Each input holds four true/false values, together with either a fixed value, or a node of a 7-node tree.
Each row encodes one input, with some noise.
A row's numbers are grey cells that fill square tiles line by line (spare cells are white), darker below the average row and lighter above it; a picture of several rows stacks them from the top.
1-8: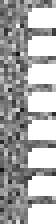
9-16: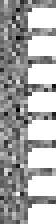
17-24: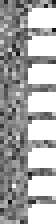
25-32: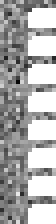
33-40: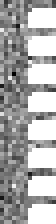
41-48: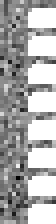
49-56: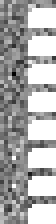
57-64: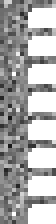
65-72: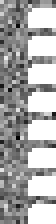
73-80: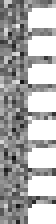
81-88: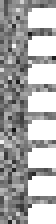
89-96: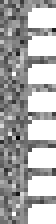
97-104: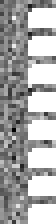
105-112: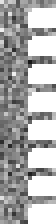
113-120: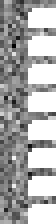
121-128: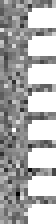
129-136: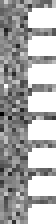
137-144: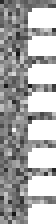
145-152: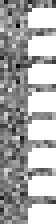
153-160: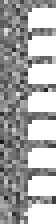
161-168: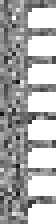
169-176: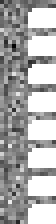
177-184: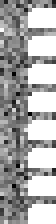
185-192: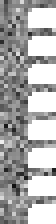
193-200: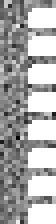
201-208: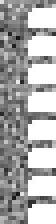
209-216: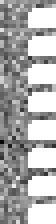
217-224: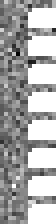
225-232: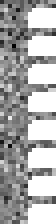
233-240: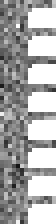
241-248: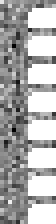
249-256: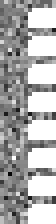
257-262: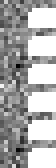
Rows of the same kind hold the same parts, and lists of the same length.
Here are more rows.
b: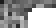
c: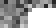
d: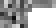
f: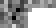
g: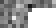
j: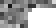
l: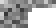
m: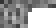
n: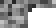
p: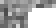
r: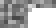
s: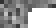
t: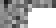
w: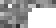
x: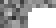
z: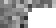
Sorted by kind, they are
b, c, d, f, j, l, n
g, m, p, r, s, t, w, x, z

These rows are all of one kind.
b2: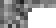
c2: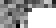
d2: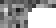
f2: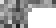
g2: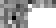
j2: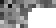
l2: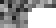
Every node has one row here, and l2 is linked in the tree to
c2.
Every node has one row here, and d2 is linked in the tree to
f2 and g2.
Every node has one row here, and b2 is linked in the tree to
j2.
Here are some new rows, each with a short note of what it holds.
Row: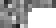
four true/false values
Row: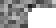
a node of a 7-node tree and four true/false values
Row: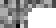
a node of a 7-node tree and four true/false values
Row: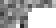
four true/false values
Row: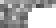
four true/false values
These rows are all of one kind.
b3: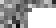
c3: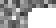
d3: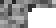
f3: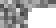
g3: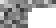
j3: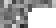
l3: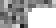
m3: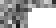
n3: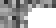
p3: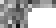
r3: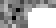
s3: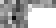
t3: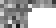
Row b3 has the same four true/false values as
m3, p3 and t3.
